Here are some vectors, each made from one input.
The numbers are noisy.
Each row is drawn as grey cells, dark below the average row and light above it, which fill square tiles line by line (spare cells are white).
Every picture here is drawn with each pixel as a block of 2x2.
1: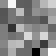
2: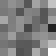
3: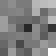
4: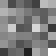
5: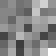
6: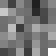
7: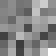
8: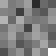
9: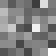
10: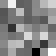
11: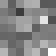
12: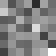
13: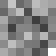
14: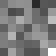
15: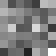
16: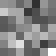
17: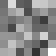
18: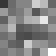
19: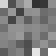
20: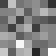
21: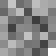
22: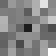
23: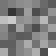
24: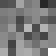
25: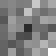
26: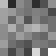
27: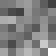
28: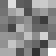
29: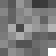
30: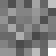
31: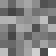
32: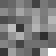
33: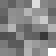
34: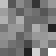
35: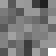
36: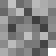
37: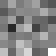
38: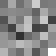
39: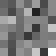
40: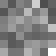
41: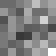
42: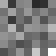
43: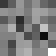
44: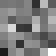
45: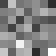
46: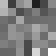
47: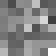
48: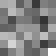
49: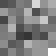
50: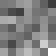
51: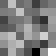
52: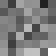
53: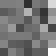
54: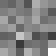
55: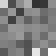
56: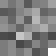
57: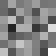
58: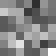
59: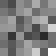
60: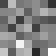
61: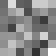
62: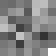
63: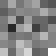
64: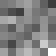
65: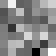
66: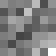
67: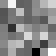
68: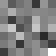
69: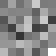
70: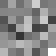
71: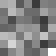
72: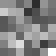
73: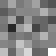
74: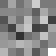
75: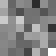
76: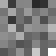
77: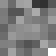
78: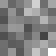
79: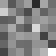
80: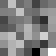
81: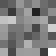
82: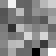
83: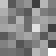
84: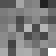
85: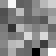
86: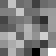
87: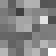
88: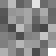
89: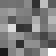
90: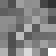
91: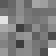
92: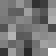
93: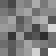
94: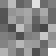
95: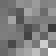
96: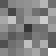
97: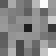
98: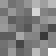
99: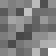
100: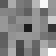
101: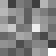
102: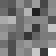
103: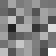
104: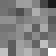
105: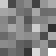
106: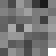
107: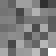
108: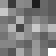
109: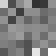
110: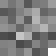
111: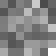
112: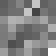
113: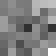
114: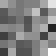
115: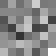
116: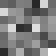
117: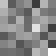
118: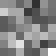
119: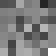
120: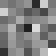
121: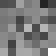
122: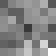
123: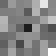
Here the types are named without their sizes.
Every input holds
a point on a line, together with either a fixed value, or four true/false values.
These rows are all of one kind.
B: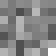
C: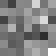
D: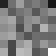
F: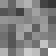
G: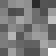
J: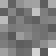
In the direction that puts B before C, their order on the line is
G, B, J, C, F, D.
